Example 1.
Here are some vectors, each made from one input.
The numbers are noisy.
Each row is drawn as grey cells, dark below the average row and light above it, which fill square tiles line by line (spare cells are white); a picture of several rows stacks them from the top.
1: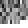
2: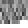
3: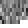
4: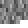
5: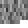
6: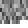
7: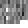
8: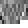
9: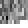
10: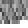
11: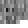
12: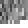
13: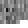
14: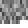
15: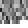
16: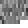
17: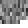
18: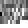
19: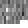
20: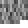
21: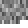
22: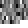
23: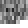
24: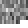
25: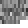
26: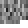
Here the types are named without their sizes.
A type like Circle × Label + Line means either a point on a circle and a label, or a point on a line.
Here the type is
Label.
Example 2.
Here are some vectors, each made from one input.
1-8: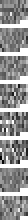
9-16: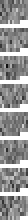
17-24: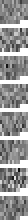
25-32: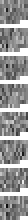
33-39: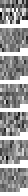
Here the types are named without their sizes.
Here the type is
Label.
